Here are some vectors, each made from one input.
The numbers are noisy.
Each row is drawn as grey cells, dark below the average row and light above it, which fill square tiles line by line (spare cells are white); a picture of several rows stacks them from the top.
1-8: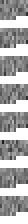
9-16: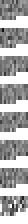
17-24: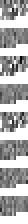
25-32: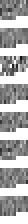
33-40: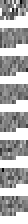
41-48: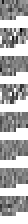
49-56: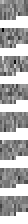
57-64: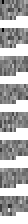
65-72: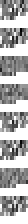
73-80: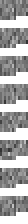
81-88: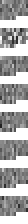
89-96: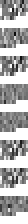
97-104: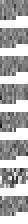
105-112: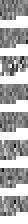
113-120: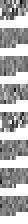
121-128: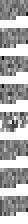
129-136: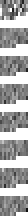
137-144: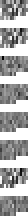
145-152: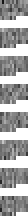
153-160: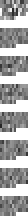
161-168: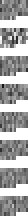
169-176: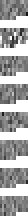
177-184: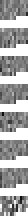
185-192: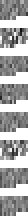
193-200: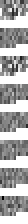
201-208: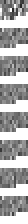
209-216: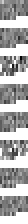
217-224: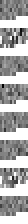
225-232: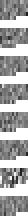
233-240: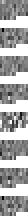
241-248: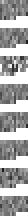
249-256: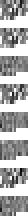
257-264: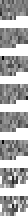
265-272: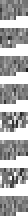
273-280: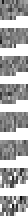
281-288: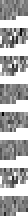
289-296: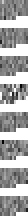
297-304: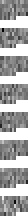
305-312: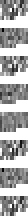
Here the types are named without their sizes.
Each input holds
either a node of a tree, or a list of points on a line.
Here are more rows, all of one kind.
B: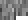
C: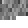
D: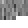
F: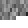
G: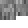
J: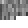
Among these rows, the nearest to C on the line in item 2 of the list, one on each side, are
D and F.
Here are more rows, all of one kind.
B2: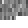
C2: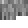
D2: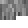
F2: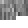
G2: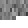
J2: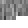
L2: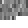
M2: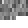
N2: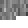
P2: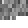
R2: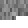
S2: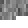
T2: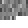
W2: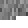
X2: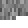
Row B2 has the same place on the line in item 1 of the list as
L2, M2, P2 and T2.
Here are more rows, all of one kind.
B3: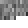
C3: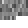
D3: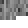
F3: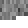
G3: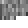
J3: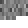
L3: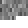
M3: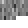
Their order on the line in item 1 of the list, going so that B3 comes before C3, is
G3, B3, M3, F3, D3, J3, L3, C3.
